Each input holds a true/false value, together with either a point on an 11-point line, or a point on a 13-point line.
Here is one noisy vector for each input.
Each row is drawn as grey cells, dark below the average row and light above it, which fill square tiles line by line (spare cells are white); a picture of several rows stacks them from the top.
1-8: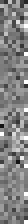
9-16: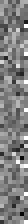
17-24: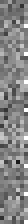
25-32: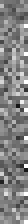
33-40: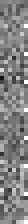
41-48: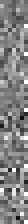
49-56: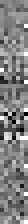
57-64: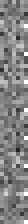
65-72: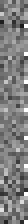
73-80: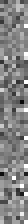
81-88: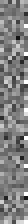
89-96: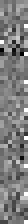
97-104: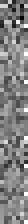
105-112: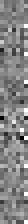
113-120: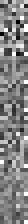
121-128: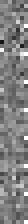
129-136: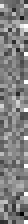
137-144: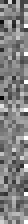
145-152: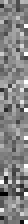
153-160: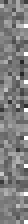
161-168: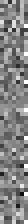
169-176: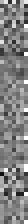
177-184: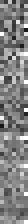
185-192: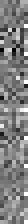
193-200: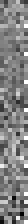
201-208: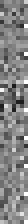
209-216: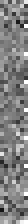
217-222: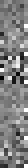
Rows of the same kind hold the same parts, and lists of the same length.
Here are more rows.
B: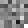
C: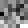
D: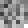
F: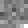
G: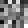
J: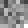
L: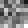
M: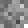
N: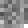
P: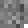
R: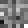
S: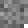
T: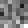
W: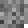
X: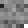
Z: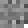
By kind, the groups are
B, C, G, L, P, S, T, W, X, Z
D, F, J, M, N, R

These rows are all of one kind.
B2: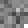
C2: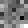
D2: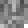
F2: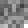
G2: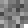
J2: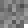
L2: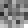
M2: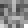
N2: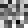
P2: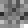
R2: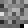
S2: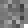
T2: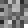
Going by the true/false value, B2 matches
C2, L2, N2 and P2.
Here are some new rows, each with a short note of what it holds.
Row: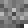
a point on a 13-point line and a true/false value
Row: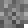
a point on a 13-point line and a true/false value
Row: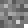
a point on an 11-point line and a true/false value
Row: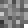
a point on an 11-point line and a true/false value
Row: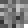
a point on an 11-point line and a true/false value
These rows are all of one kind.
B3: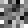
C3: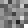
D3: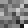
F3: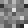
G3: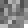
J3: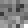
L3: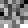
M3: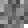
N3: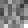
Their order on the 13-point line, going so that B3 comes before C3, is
N3, B3, D3, M3, L3, C3, J3, G3, F3.
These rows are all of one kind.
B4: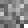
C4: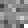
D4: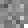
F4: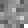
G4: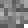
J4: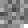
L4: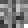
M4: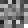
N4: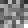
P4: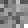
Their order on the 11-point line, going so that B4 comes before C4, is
L4, J4, B4, D4, G4, C4, P4, F4, N4, M4.
